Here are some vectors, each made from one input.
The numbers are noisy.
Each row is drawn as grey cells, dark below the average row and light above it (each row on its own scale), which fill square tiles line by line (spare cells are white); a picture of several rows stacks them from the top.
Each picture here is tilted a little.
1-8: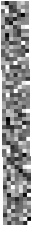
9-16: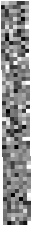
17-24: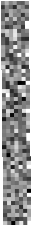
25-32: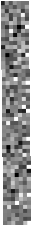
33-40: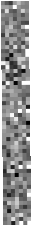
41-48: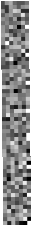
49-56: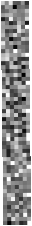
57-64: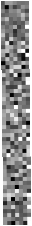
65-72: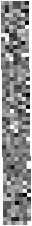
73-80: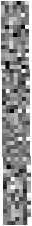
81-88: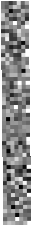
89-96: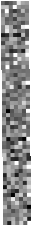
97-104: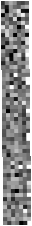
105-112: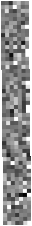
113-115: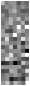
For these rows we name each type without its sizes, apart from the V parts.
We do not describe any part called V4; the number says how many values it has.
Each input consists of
either a node of a tree and a true/false value, or a value of V4.
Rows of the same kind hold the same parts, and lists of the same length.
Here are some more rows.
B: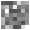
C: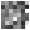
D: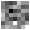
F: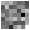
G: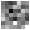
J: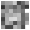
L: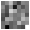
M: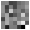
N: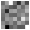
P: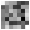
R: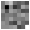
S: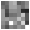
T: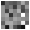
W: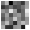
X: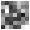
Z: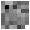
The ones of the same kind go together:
B, D, G, X
C, F, J, L, M, N, P, R, S, T, W, Z

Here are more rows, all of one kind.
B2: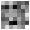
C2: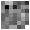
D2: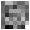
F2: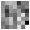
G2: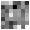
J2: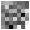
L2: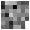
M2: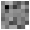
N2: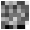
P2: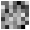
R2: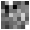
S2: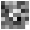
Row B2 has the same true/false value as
G2, J2, L2 and S2.
